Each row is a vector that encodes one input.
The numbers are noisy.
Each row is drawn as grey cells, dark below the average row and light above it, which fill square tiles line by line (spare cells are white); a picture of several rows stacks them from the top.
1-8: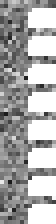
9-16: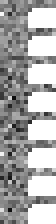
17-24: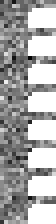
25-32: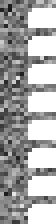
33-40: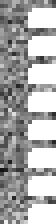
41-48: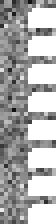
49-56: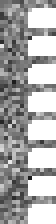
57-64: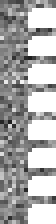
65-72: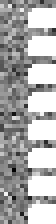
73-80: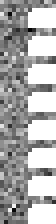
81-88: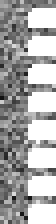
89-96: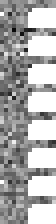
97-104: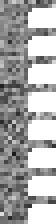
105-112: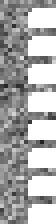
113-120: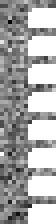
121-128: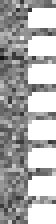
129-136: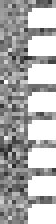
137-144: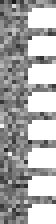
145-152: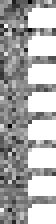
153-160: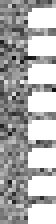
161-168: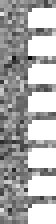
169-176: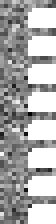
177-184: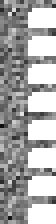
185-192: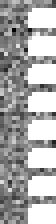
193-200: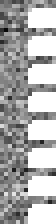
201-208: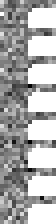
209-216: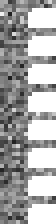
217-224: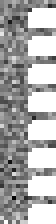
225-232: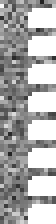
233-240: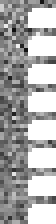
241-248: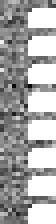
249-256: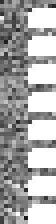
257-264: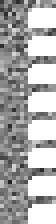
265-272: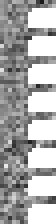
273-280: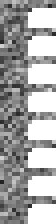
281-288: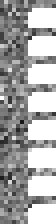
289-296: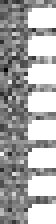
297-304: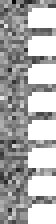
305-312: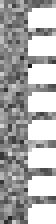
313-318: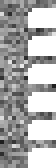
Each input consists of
either a point on a 13-point circle, or one of 4 labels, or three true/false values.
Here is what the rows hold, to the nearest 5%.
About 50% of them hold a point on a 13-point circle. About 10% of them hold one of 4 labels. The rest hold three true/false values.
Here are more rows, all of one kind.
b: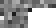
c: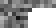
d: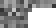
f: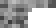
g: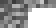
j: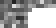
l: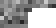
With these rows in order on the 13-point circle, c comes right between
b and d.
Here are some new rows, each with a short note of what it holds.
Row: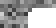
three true/false values
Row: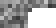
a point on a 13-point circle
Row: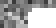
one of 4 labels
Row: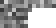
a point on a 13-point circle
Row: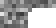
three true/false values
